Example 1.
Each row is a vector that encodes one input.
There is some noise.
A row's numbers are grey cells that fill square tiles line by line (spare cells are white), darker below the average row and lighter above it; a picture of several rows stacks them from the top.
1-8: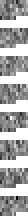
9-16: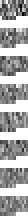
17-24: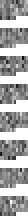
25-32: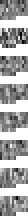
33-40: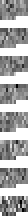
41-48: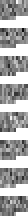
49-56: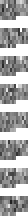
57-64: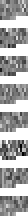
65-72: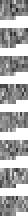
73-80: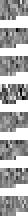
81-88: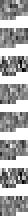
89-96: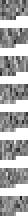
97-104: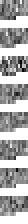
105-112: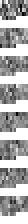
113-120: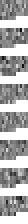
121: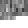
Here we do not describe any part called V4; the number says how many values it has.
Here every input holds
either a fixed value, or a node of a 10-node tree, a true/false value and a value of V4.
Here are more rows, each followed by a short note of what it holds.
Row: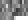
a node of a 10-node tree, a true/false value and a value of V4
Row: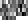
a fixed value
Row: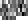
a fixed value
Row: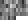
a node of a 10-node tree, a true/false value and a value of V4
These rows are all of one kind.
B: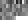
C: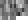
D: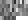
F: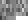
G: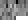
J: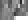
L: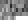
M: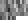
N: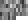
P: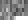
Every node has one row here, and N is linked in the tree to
D and J.
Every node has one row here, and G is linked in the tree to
F.
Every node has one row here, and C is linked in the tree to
D.
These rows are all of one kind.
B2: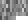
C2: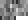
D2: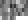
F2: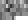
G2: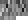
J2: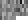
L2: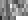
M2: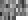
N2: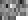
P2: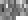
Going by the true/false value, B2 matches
D2, F2, J2 and P2.
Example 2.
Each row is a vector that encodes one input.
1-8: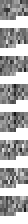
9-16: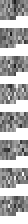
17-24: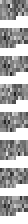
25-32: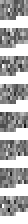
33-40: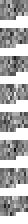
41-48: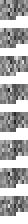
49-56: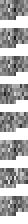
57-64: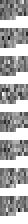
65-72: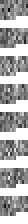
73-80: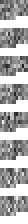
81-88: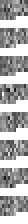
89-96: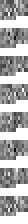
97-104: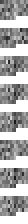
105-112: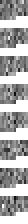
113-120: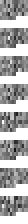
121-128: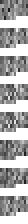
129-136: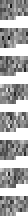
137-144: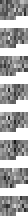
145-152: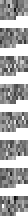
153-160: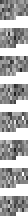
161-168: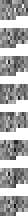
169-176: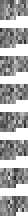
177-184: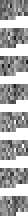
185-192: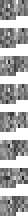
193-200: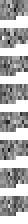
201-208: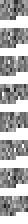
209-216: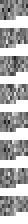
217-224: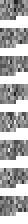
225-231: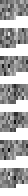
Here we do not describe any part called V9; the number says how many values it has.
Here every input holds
either a node of a 15-node tree, or a true/false value and a value of V9.
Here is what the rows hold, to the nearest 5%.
About 60% of them hold a node of a 15-node tree. The rest hold a true/false value and a value of V9.
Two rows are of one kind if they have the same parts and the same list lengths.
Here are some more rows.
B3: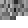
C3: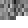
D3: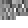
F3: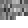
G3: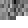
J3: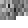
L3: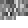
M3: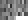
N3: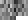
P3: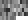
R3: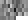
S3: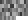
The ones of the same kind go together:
B3, C3, G3, J3, N3, R3
D3, F3, L3, M3, P3, S3

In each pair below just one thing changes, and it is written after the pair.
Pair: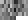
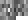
the value of V9
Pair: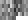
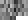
the value of V9
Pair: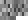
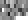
the true/false value
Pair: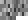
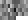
the value of V9
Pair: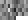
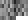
the value of V9
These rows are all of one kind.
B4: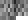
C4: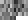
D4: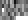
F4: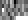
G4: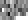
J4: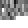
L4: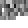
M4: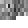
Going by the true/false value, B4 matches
C4 and M4.
